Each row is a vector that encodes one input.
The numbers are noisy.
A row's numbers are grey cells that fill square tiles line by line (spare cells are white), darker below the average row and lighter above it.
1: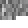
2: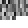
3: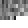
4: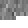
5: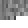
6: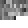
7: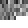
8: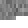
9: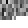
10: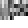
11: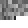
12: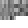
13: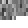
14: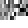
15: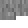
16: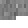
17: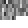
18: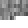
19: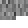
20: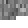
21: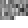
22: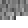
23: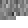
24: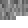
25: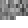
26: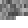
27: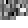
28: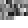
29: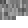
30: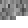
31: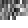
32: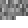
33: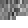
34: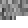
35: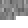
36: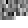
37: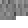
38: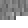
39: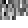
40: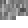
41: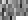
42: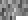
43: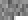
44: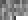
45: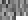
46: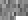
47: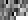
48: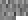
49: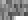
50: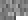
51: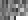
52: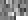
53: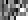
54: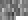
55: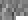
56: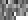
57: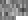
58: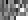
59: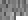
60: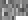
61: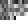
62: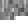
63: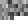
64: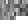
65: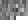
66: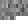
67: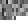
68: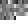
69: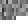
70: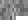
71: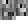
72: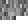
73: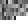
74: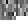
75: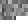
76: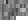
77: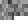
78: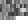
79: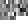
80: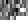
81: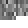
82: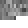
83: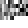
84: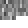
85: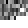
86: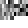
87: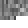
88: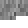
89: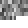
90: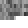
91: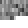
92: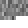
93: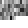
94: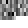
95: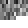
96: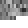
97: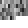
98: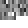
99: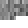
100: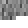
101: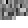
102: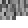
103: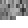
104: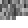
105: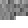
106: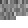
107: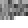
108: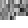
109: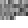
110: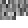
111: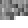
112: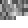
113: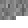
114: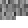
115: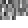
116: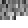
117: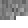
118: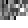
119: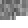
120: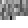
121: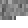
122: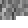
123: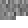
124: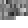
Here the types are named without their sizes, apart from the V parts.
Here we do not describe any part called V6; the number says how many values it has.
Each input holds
either a point on a line, or three true/false values and a value of V6.
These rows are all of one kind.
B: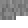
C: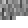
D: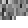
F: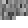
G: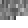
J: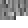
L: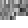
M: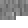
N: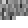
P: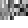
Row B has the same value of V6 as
C, G and N.
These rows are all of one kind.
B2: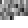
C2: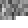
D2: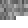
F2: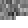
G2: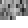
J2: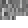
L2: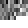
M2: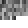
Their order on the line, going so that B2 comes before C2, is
J2, L2, B2, D2, C2, M2, G2, F2.
